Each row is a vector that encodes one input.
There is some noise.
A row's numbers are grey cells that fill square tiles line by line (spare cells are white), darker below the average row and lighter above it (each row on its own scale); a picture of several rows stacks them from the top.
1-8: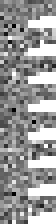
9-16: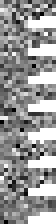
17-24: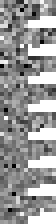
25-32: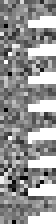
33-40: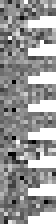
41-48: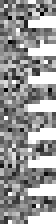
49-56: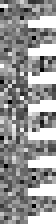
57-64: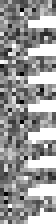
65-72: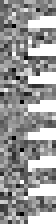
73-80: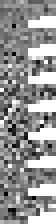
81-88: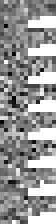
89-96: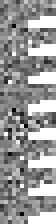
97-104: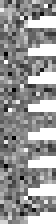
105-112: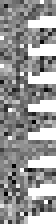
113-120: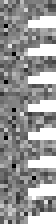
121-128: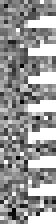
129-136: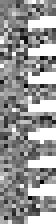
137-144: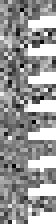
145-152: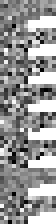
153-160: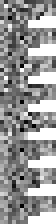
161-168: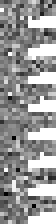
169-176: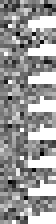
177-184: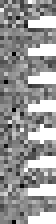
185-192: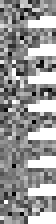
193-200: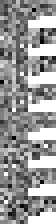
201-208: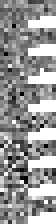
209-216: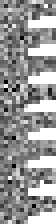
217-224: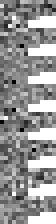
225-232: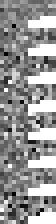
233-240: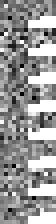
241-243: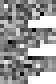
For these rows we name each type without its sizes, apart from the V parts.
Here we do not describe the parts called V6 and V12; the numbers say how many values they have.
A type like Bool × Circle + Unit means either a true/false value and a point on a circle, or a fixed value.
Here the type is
(Line + (Tree + Unit) × V6) × V12.
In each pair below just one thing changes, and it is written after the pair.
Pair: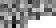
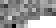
the place on the line
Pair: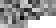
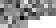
the place on the line
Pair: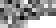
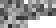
the place on the line
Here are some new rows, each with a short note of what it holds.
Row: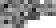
a point on a line and a value of V12
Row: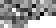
a point on a line and a value of V12
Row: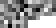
a value of V6 and a value of V12
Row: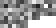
a point on a line and a value of V12
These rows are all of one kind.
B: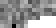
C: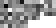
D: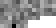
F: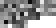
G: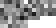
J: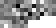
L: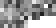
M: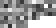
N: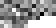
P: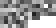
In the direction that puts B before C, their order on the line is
G, M, P, N, B, L, F, C, J, D.
